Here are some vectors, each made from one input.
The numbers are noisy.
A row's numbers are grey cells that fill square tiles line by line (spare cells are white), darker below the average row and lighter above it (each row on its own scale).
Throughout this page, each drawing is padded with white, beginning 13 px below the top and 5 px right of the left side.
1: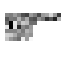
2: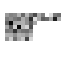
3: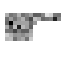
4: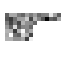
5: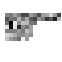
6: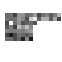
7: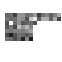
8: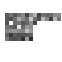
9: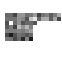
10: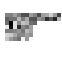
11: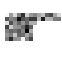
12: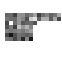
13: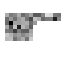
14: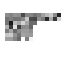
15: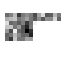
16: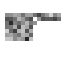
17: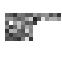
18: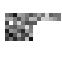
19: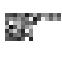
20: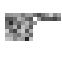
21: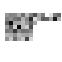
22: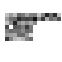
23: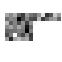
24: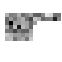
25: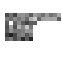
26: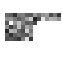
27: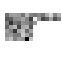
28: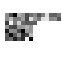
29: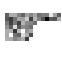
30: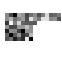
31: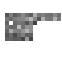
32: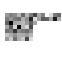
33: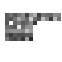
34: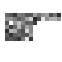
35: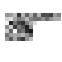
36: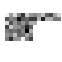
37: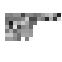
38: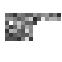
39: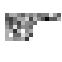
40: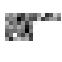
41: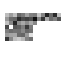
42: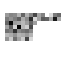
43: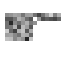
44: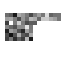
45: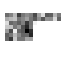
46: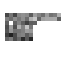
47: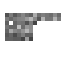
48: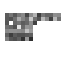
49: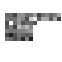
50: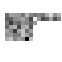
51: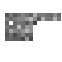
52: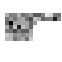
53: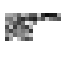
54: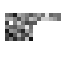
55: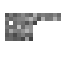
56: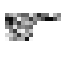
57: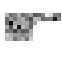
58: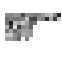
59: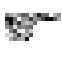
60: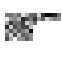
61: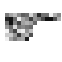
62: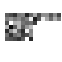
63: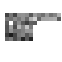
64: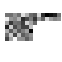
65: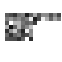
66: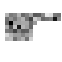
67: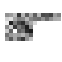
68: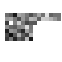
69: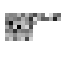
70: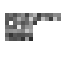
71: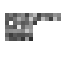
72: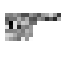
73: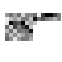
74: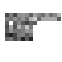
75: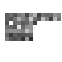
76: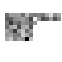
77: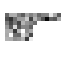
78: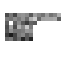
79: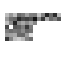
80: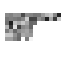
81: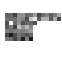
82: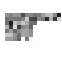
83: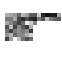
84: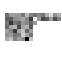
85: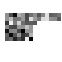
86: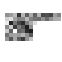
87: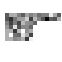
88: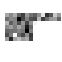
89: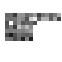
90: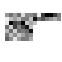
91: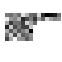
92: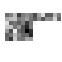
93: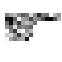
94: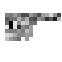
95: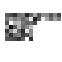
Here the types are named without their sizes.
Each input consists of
either a point on a circle, or four true/false values.
